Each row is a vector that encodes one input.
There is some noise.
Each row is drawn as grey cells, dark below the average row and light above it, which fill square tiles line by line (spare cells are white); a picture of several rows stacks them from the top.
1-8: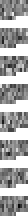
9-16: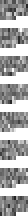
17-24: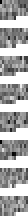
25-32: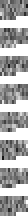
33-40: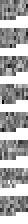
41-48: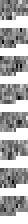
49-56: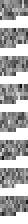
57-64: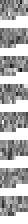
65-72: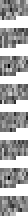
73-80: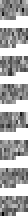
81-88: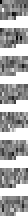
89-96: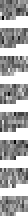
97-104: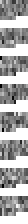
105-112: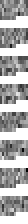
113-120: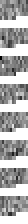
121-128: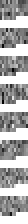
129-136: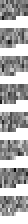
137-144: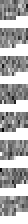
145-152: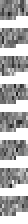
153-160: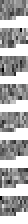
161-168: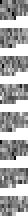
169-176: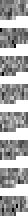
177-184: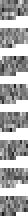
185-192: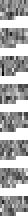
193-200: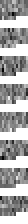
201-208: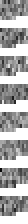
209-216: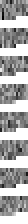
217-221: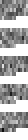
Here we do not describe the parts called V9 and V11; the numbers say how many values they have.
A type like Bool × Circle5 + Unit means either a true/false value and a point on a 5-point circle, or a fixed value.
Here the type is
(Line8 + Tree8 × V9) × V11.
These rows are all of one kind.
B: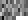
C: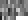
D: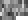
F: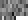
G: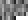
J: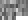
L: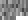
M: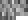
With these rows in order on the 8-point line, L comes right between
B and F.
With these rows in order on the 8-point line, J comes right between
D and M.
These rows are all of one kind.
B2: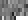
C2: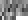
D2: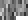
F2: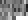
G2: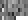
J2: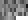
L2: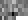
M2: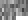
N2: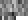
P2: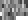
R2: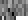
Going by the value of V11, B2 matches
G2, L2, N2 and R2.
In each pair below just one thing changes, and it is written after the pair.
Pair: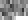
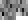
the value of V9
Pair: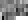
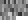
the value of V11
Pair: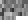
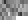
the node of the tree
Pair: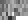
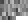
the node of the tree
